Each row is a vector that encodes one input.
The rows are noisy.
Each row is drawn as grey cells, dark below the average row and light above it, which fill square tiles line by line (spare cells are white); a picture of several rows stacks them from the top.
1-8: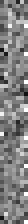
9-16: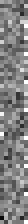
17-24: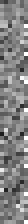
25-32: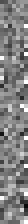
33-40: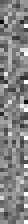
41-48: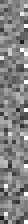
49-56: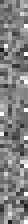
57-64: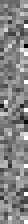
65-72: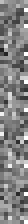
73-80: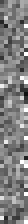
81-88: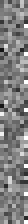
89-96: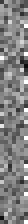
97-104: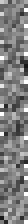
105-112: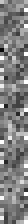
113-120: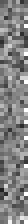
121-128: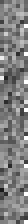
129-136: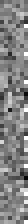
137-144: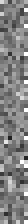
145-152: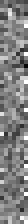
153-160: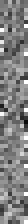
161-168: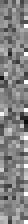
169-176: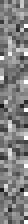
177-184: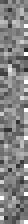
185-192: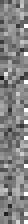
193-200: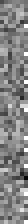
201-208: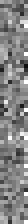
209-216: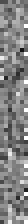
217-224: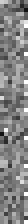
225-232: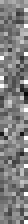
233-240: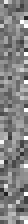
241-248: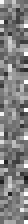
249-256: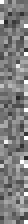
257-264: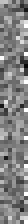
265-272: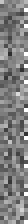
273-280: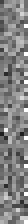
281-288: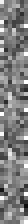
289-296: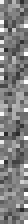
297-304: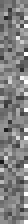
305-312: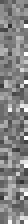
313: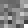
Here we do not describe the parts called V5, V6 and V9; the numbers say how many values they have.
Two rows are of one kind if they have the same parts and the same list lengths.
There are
4 kinds of row.
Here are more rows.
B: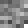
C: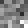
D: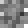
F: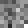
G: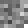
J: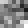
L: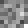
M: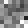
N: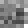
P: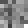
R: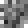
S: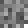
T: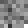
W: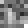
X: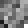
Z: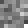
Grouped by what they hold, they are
B, D, F
C, W
G, L, N, P, R, S, T, X, Z
J, M

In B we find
a point on each of two 7-point lines and a value of V9.
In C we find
a true/false value and a value of V5.
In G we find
a point on a 7-point line, a value of V6 and a value of V9.
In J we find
a point on a 4-point line and a true/false value.
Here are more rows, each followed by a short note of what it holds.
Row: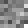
a point on each of two 7-point lines and a value of V9
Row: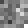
a point on a 7-point line, a value of V6 and a value of V9
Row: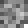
a point on each of two 7-point lines and a value of V9
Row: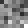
a true/false value and a value of V5
